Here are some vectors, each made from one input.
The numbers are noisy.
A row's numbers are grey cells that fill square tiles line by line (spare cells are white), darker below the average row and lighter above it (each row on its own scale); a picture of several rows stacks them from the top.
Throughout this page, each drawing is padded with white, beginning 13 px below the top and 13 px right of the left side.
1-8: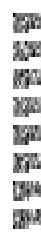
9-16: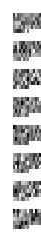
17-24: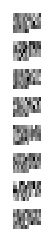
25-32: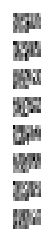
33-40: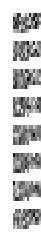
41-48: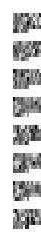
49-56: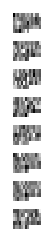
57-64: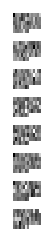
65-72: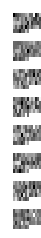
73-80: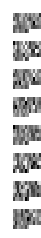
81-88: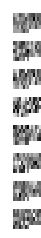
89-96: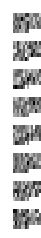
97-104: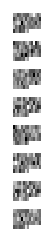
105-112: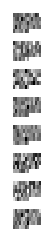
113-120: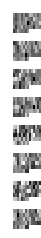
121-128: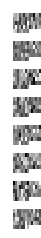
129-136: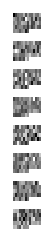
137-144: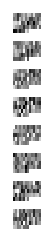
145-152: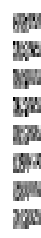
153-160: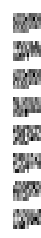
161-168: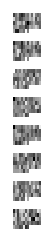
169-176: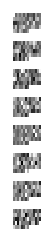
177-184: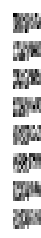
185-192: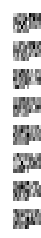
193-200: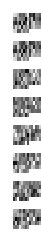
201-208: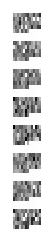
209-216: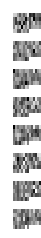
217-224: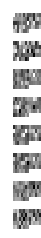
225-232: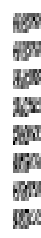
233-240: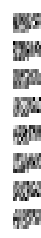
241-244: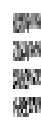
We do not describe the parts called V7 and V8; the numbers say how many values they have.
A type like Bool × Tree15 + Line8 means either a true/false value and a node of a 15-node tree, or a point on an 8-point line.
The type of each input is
Bool × (Tree12 + V7) + V8.
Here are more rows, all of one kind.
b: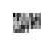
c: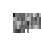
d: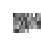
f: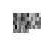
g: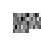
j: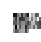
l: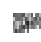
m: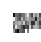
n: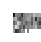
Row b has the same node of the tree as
c and m.
